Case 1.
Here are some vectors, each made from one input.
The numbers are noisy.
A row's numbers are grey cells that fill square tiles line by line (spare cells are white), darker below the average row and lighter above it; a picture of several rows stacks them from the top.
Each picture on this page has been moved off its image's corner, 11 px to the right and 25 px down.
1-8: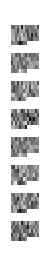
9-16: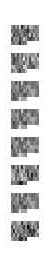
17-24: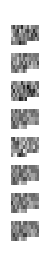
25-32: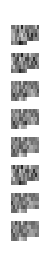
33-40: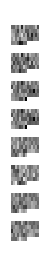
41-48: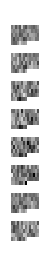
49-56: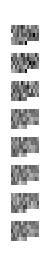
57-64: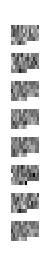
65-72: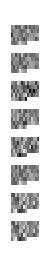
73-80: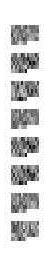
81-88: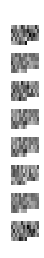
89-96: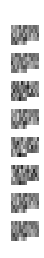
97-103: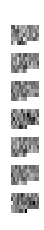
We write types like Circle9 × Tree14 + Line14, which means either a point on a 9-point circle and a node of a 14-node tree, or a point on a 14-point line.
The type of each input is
Line8 + Line9.
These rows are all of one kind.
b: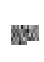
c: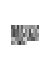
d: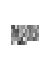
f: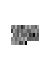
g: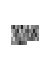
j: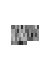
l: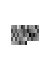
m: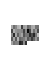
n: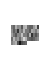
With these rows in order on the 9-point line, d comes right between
c and n.
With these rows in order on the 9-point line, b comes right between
g and m.
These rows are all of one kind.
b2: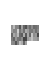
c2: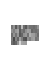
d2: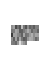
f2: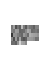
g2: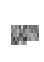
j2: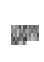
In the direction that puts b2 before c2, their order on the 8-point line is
b2, j2, g2, c2, f2, d2.
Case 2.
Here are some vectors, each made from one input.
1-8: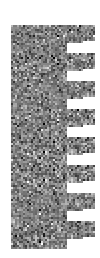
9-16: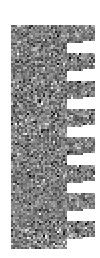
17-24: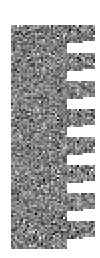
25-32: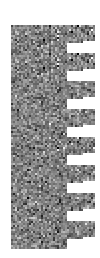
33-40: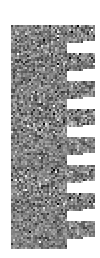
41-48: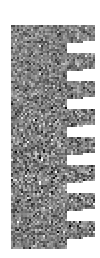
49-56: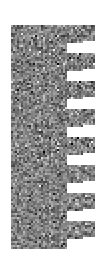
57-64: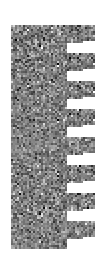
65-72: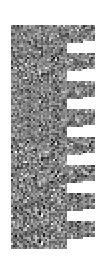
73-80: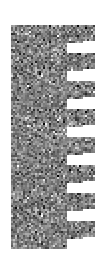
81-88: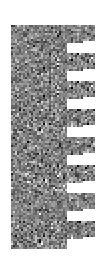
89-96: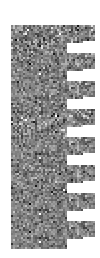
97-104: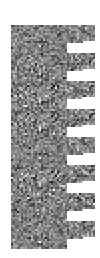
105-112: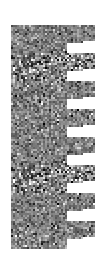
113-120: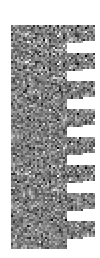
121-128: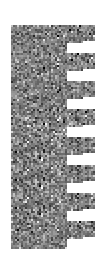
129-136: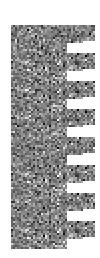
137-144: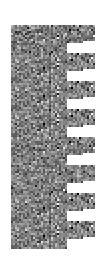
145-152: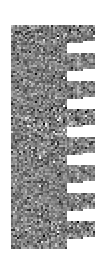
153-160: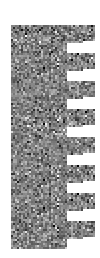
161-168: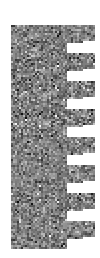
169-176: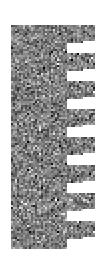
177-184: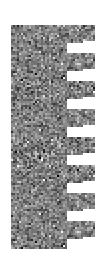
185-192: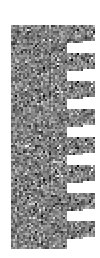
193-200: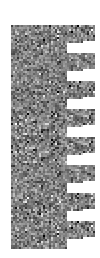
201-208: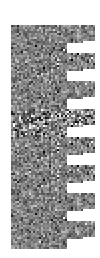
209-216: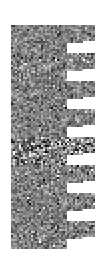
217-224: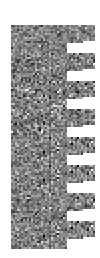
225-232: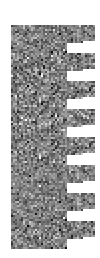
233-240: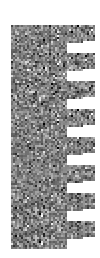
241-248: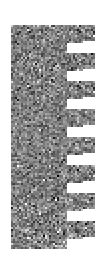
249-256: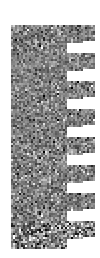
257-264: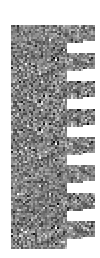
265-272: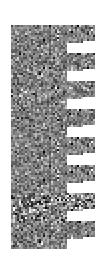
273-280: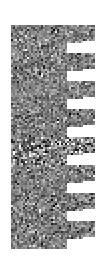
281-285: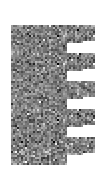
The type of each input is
List2(Circle11).
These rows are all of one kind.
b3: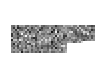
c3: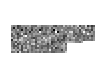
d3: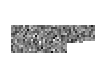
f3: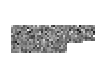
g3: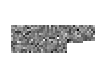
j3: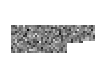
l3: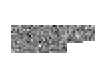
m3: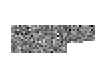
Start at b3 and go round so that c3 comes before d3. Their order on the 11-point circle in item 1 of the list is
b3, c3, m3, f3, g3, l3, j3, d3.
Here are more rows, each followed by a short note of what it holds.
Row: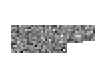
a list of two items
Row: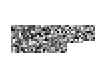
the empty list
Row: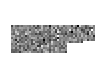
a list of one item
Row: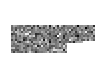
a list of one item
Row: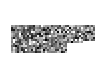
the empty list
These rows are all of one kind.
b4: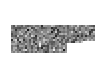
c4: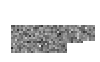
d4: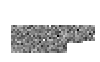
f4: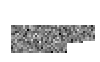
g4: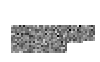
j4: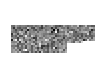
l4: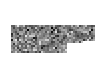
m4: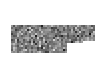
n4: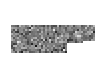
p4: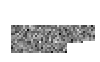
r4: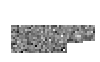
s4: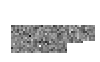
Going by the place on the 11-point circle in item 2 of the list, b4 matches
c4, g4, j4 and m4.
